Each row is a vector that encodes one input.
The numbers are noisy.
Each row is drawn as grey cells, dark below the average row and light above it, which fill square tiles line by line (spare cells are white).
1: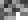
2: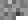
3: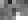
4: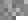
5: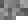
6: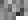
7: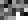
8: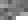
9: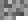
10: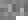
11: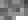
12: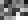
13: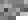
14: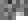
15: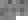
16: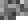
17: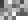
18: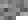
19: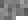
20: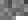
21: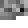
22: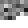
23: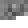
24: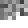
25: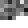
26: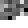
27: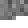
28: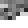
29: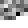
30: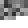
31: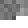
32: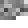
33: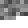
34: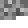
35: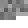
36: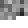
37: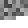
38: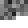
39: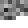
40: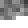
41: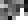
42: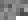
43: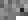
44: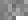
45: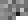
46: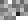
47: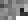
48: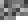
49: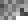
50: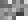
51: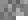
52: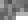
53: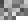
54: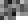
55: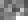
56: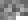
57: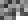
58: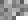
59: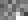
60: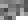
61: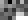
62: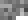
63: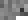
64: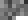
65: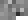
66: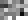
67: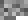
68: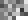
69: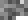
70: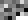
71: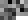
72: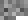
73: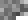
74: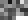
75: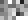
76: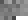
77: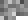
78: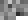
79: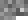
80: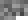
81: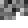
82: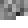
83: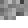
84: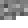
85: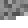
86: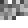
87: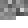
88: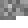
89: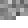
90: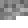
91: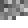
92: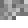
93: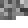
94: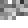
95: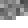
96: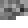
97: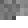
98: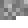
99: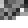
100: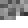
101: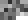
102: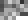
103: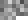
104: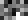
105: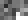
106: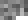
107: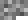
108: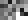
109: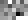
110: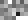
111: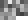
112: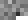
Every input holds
either a point on a 6-point circle and a true/false value, or a fixed value.
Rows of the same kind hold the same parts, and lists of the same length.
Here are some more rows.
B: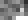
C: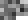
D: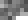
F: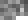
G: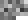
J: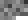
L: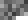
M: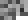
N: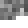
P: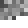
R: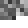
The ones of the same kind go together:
B, C, D, F, G, J, L, M, N
P, R

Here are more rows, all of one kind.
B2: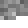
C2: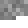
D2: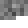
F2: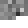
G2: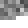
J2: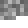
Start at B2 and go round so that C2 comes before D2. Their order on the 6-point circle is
B2, J2, F2, C2, G2, D2.
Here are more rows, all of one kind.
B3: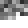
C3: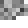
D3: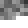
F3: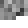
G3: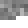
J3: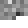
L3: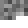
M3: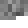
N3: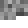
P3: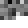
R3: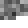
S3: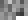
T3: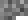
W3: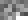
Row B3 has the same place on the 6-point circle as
F3, M3 and S3.
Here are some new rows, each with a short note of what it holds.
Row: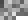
a point on a 6-point circle and a true/false value
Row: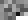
a point on a 6-point circle and a true/false value
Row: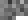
a point on a 6-point circle and a true/false value
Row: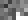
a fixed value
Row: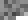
a point on a 6-point circle and a true/false value
